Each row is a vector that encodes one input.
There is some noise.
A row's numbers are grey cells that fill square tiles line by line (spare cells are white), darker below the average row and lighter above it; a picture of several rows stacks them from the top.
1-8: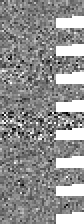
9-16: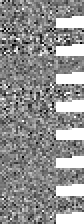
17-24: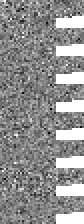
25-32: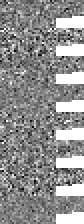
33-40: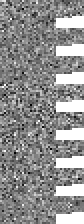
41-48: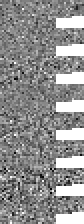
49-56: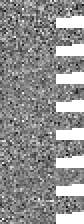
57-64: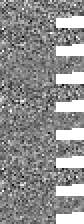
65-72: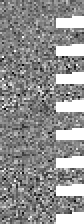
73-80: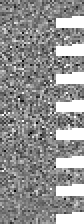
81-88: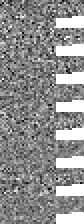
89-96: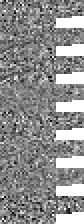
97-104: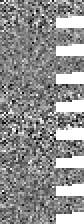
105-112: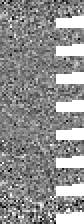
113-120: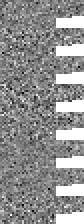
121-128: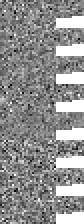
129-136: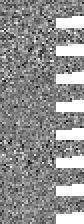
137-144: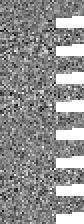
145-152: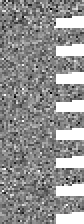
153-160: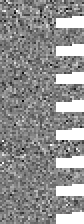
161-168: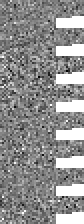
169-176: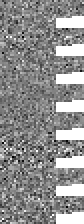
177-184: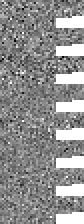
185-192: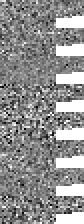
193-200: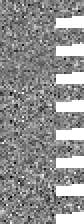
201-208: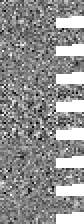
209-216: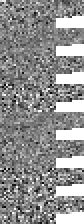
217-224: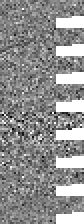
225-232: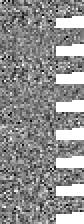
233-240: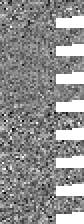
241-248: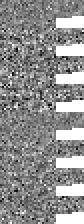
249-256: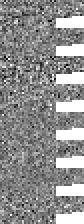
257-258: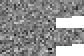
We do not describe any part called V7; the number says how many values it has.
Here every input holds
a value of V7, together with either a point on a 9-point circle, or four true/false values.
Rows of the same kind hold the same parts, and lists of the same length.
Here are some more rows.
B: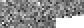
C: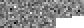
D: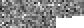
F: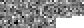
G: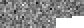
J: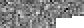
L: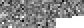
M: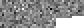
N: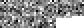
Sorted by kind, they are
B, D, L
C, F, G, J, M, N

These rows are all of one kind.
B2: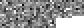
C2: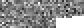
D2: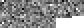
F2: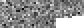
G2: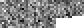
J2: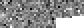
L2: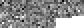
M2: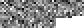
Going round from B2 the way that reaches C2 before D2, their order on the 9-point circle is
B2, M2, F2, G2, C2, D2, L2, J2.
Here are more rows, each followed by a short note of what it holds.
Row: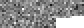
four true/false values and a value of V7
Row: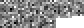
four true/false values and a value of V7
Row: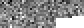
a point on a 9-point circle and a value of V7
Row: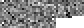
a point on a 9-point circle and a value of V7
